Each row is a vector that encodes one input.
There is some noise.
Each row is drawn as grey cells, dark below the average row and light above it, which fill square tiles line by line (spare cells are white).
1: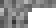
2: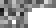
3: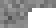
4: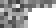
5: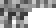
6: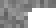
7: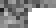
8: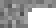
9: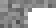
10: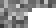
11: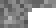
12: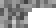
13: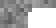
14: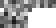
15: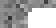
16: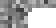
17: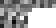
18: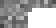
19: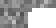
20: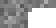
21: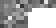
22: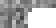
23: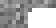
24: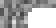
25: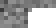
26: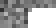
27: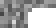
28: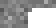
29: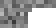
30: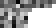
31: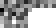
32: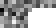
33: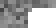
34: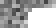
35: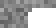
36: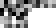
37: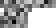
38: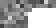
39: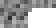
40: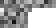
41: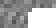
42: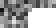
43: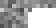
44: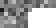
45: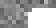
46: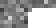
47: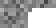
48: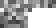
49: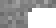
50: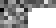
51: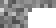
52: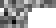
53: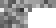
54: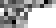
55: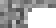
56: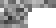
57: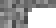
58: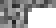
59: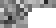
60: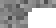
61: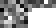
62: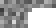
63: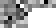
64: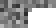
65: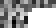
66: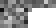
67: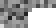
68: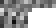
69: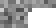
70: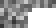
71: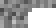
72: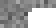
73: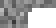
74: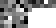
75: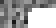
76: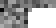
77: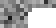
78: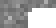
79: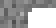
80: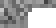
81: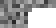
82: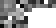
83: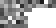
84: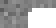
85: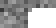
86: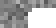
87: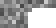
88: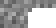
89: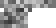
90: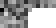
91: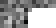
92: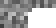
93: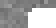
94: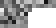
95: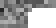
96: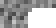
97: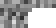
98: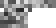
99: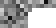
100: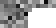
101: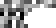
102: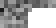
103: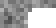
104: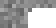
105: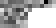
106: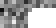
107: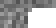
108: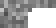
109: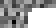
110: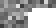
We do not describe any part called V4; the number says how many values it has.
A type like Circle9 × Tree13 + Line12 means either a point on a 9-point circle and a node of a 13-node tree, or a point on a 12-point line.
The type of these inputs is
List2(Bool × V4).
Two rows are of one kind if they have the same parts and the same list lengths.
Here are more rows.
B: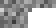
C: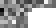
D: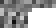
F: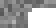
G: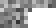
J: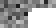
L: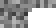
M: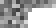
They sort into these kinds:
B, D, F, J
C, G, L
M

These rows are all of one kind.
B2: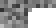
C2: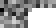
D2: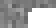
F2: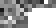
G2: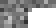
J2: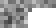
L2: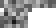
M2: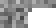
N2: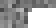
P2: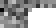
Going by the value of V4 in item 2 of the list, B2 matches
F2, J2, N2 and P2.
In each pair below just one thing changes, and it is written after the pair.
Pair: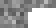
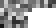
the true/false value in item 1 of the list
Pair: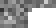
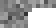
the true/false value in item 2 of the list
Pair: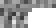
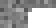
the true/false value in item 2 of the list
